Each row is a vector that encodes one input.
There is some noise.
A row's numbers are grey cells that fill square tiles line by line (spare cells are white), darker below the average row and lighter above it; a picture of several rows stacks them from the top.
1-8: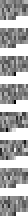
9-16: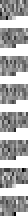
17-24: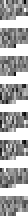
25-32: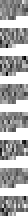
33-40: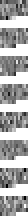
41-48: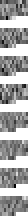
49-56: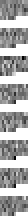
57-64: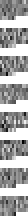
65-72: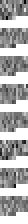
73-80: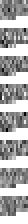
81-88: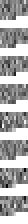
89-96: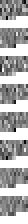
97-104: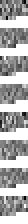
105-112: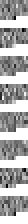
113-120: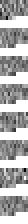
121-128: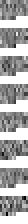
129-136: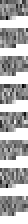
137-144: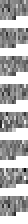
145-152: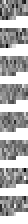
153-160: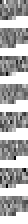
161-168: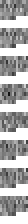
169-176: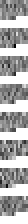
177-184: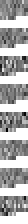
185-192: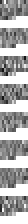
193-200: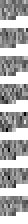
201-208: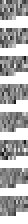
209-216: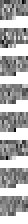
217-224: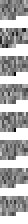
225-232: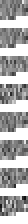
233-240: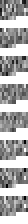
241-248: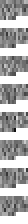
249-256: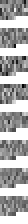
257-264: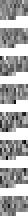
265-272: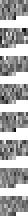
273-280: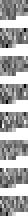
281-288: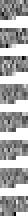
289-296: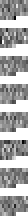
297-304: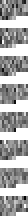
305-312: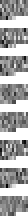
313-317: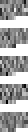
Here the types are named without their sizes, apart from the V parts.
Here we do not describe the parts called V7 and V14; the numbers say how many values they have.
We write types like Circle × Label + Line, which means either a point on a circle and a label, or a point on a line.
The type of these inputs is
Label × (Line + V7) + V14.
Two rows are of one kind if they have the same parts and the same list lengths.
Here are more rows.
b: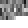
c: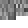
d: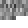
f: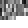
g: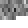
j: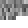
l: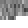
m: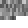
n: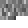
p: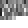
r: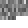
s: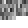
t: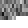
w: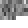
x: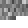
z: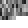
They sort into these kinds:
b, f, p, s, t, z
c, g, r, w
d, j, l, m, n, x

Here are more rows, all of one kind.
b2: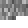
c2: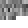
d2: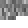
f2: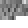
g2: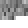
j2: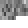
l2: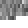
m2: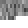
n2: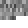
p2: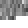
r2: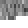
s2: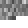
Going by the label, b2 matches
d2 and s2.
